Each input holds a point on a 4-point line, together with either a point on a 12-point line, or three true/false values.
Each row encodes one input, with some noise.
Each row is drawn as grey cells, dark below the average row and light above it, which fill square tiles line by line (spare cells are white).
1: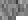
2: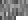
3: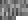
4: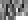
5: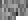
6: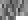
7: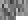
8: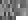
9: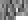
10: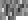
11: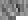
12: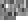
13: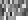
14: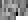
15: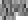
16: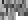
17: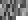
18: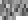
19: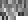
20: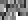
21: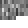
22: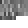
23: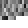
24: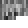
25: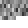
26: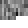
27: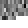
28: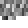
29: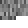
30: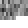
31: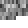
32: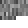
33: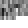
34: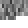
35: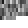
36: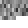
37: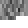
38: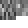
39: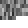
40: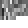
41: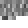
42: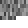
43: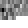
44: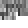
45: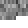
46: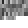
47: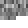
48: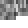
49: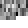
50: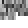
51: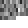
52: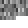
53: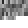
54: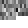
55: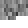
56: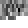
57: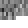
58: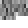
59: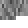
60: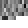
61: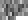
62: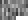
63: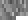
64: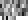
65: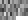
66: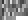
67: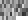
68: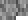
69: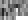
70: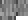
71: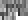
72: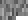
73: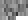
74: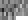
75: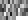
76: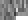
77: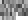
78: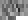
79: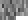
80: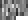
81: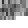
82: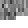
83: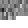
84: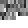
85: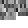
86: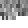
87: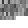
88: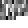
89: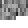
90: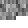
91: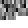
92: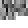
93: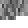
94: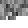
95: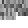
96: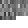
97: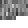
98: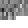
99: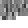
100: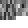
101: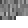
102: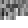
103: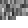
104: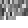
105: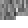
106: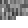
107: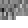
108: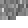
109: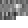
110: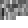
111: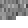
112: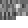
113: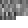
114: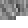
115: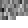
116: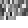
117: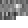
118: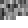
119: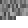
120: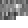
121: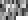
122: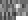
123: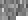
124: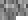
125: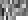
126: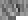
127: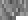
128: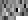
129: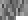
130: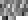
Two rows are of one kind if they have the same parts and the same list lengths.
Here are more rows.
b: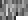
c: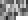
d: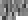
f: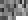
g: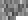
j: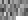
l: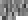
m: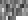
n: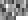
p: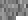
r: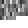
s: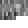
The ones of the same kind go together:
b, c, g, m, n, p, s
d, f, j, l, r

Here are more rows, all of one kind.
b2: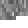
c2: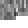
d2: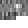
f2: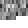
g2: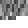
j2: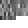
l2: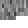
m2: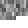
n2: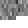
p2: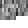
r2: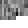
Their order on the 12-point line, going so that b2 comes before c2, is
r2, p2, f2, n2, g2, m2, b2, j2, l2, c2, d2.
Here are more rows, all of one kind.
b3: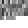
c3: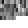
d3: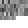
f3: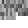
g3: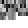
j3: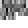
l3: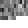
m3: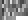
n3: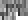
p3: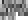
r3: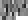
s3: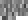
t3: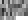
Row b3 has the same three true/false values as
m3 and t3.
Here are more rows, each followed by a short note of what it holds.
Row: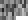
a point on a 4-point line and three true/false values
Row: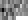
a point on a 4-point line and three true/false values
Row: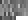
a point on a 4-point line and a point on a 12-point line
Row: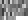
a point on a 4-point line and three true/false values
